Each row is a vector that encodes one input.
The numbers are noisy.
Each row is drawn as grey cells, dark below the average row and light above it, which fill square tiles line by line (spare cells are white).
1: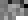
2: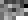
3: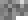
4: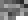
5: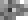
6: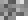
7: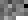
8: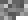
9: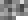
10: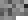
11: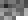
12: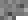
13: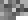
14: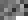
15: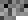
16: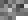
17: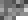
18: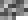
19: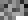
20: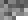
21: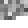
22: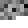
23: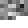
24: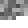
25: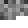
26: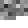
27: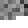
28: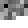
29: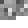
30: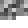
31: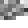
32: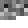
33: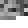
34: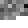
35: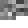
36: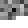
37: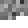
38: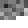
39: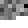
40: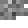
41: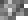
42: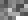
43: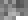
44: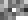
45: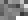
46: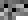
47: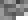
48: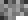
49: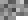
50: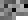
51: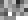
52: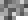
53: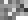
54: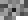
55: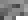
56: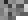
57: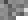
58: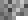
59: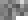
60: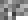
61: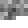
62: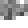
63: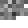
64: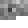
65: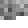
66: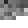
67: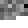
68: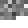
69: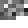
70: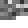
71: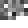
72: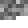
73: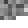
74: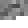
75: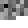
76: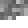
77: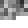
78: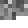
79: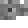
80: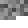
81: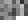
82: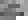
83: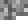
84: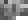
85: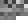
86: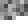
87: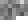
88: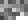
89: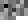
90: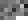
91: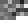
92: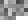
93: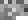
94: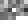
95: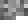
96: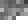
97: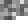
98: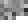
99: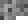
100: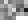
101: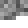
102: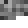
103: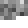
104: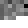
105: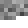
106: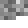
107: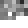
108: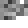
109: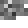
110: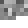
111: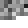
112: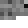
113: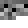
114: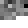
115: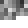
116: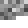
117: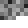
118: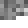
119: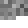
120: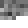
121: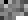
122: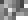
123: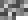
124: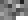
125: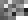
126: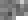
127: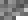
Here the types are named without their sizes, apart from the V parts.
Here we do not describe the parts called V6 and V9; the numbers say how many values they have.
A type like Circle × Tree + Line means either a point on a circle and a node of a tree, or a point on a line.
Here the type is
Line × Line × (Line + V9) × V6.
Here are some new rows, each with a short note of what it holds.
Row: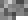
a point on each of three lines and a value of V6
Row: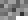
a point on each of three lines and a value of V6
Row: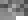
a point on each of two lines, a value of V6 and a value of V9
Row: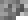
a point on each of two lines, a value of V6 and a value of V9
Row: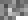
a point on each of three lines and a value of V6
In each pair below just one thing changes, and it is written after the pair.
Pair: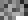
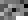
the value of V6
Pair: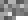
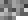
the place on one of the two lines
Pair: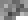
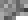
the place on one of the two lines
